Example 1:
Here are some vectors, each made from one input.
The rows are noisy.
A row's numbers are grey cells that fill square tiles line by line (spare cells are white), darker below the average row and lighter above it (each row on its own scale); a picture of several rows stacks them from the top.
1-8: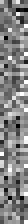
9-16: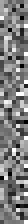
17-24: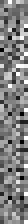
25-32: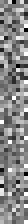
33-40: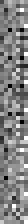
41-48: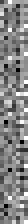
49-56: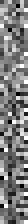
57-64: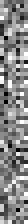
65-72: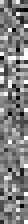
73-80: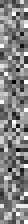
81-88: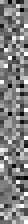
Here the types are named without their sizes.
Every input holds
either a point on a line and three true/false values, or a node of a tree.
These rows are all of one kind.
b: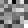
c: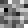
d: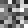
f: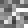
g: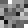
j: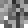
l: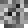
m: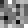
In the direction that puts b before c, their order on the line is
d, m, b, j, l, f, g, c.
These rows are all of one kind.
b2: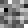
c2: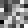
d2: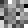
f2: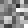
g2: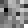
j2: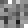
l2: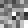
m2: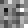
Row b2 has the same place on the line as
c2 and g2.
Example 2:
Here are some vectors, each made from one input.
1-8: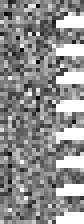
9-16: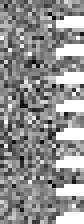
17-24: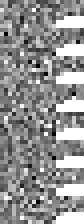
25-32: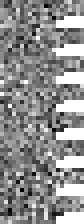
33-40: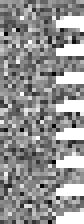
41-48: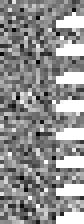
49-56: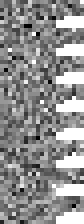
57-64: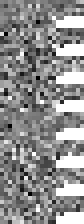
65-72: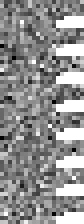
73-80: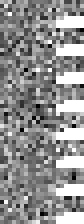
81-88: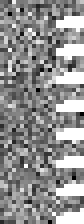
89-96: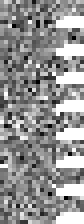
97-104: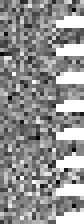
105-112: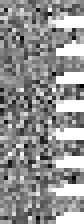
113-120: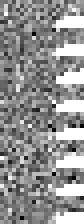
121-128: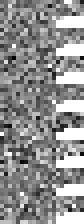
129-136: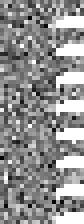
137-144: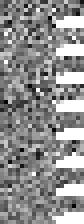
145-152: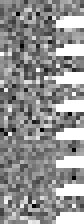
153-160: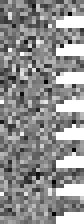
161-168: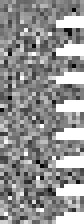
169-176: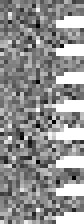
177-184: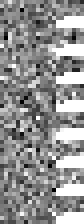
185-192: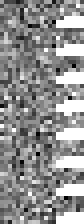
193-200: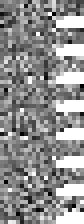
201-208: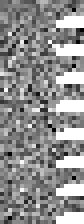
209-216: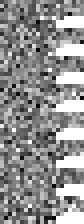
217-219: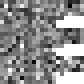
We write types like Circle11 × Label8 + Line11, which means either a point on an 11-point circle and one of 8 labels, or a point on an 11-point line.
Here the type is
Label12 × (Line3 × Line7 + Unit) + Line18 × Line18.
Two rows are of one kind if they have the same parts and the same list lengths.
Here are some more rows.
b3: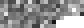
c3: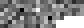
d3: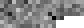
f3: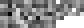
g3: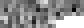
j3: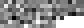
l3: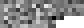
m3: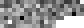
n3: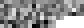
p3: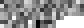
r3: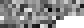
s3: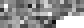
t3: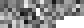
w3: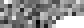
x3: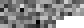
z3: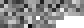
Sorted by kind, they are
b3, c3, j3, l3, n3, p3, r3, s3, t3, w3, x3
d3, f3, m3, z3
g3

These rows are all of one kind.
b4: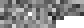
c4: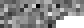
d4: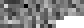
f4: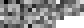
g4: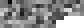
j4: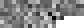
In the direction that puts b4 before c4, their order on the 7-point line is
g4, b4, j4, d4, f4, c4.
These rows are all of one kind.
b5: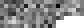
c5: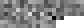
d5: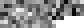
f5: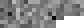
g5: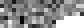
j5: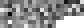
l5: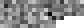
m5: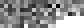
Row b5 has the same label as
j5 and m5.
